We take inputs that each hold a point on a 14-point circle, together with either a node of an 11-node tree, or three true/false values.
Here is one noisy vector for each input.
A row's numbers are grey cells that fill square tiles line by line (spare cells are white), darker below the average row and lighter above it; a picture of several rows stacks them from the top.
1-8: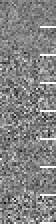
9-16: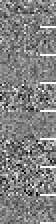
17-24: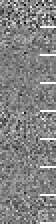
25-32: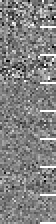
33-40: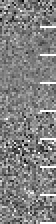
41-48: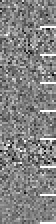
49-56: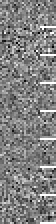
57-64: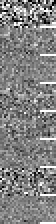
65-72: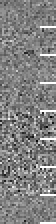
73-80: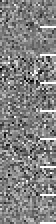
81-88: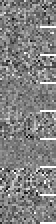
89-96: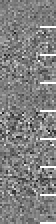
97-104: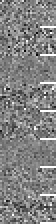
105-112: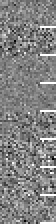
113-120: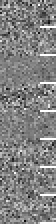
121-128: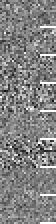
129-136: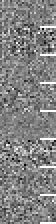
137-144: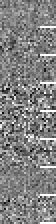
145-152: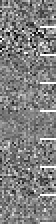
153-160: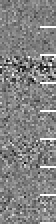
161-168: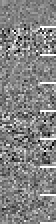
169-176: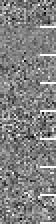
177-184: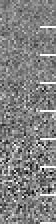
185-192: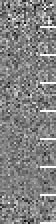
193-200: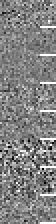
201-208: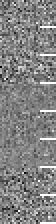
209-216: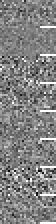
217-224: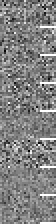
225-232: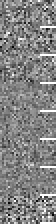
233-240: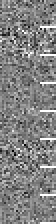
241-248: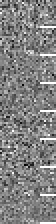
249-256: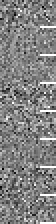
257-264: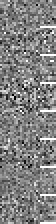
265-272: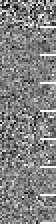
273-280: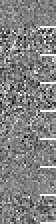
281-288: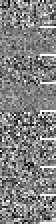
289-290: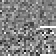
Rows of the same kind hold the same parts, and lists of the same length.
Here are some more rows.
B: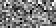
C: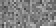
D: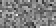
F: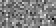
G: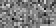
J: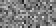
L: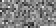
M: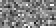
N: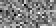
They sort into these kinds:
B, F, J, M, N
C, D, G, L

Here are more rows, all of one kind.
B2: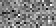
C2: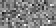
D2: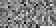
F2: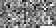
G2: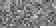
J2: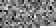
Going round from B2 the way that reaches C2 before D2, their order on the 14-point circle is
B2, F2, J2, C2, D2, G2.
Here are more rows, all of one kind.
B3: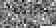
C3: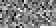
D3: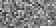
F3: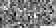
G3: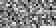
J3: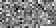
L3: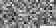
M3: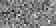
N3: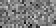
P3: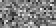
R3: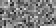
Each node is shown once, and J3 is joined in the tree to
D3.
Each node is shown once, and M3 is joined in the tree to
C3 and F3.
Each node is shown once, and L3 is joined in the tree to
P3.
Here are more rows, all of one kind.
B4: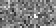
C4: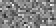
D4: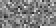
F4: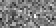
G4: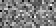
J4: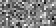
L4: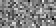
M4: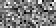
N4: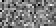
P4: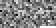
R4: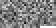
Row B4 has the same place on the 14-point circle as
L4 and M4.
